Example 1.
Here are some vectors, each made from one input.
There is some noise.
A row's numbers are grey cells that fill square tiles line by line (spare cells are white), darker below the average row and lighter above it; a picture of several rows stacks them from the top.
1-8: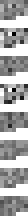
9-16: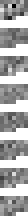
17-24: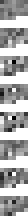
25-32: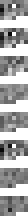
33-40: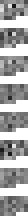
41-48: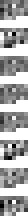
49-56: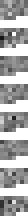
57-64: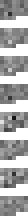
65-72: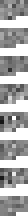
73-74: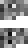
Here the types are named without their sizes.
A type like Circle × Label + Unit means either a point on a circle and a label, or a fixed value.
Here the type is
List(Circle).
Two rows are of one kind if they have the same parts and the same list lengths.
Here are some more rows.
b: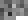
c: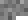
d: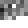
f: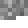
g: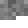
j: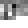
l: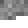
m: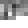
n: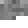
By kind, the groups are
b, d
c, f, g, l, n
j, m

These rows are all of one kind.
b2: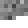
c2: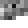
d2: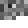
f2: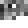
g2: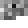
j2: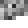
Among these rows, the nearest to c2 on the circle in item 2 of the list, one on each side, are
b2 and j2.
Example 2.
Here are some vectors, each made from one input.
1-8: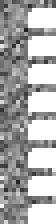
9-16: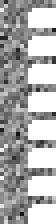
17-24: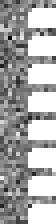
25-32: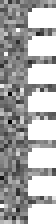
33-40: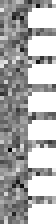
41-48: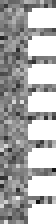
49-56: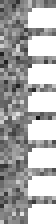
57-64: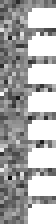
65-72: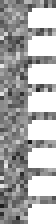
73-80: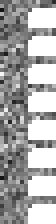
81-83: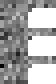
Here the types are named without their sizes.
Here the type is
Bool × Circle + Unit.
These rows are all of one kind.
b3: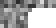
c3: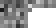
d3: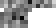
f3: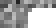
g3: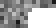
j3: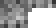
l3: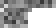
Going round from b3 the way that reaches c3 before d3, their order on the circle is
b3, l3, g3, c3, d3, j3, f3.
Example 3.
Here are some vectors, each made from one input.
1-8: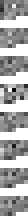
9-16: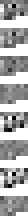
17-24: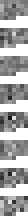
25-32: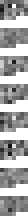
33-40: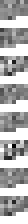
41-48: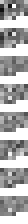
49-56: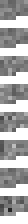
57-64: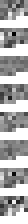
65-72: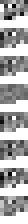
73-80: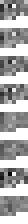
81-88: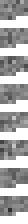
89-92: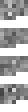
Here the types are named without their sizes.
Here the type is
List(Circle).
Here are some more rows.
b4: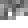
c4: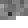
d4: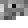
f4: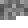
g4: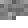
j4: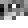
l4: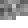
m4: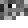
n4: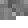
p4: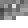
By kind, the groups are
b4
c4, d4, l4, p4
f4, g4, j4, m4, n4

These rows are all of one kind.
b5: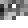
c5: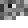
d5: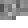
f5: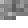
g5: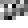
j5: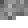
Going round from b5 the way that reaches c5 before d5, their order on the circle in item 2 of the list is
b5, j5, c5, d5, g5, f5.
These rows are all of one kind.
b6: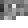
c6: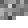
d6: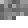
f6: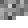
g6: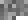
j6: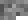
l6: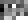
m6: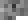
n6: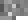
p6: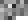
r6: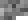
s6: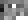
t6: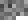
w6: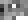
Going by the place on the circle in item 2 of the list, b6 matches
j6, l6 and n6.
